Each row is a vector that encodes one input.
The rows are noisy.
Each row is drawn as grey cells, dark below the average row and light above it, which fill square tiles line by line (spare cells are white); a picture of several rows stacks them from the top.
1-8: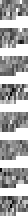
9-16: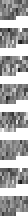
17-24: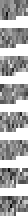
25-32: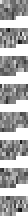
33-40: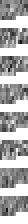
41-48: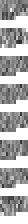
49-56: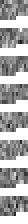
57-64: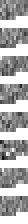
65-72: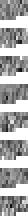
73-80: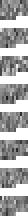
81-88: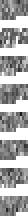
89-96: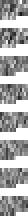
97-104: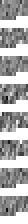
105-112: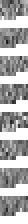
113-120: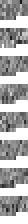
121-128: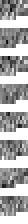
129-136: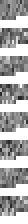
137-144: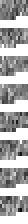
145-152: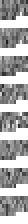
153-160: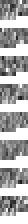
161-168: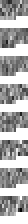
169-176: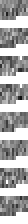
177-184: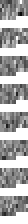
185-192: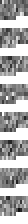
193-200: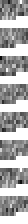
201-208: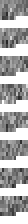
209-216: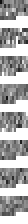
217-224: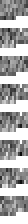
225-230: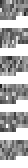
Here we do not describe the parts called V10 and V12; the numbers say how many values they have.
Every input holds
either a point on an 8-point line, or a true/false value, a value of V10 and a value of V12.
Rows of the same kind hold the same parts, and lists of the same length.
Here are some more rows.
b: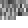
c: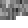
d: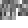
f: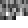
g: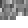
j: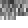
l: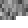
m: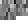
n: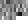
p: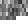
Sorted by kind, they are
b, d, j, n
c, f, g, l, m, p

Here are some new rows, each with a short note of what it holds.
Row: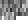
a point on an 8-point line
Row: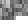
a true/false value, a value of V10 and a value of V12
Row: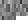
a true/false value, a value of V10 and a value of V12
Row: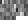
a true/false value, a value of V10 and a value of V12
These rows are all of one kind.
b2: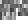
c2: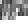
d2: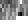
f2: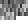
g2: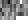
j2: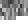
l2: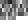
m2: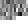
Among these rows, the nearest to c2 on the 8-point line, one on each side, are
b2 and d2.
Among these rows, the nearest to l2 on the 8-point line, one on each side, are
g2 and j2.
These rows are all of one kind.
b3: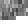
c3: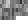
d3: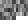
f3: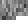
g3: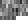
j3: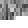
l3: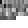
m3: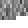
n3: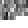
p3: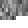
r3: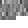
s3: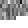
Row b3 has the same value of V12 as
c3, f3 and m3.
